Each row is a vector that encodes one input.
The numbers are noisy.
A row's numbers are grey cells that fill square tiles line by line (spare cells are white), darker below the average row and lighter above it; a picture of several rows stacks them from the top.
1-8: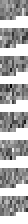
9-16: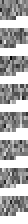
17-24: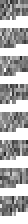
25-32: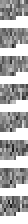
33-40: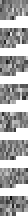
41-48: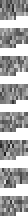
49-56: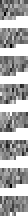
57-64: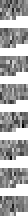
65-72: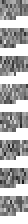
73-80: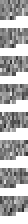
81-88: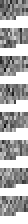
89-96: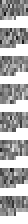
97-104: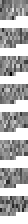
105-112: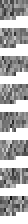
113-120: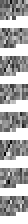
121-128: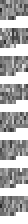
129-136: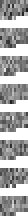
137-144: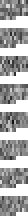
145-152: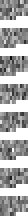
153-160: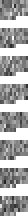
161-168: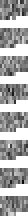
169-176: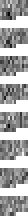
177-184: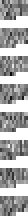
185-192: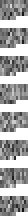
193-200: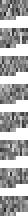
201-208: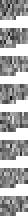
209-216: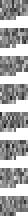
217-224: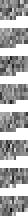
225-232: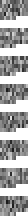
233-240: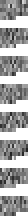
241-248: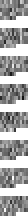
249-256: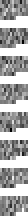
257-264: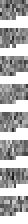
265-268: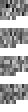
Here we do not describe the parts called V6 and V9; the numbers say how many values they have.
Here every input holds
a point on a 4-point line, a true/false value and a value of V9, together with either a point on an 8-point circle, or a value of V6.
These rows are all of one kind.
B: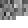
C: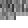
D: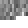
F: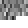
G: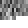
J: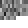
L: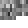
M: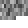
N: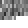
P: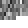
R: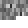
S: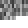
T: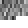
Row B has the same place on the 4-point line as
C, D, R and T.
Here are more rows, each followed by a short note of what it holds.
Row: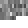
a point on an 8-point circle, a point on a 4-point line, a true/false value and a value of V9
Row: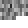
a point on an 8-point circle, a point on a 4-point line, a true/false value and a value of V9
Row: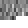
a point on an 8-point circle, a point on a 4-point line, a true/false value and a value of V9
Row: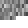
a point on an 8-point circle, a point on a 4-point line, a true/false value and a value of V9
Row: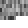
a point on a 4-point line, a true/false value, a value of V6 and a value of V9
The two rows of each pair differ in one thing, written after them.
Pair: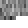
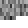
the value of V6
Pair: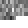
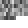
the true/false value
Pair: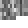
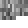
the true/false value
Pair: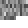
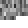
the value of V6
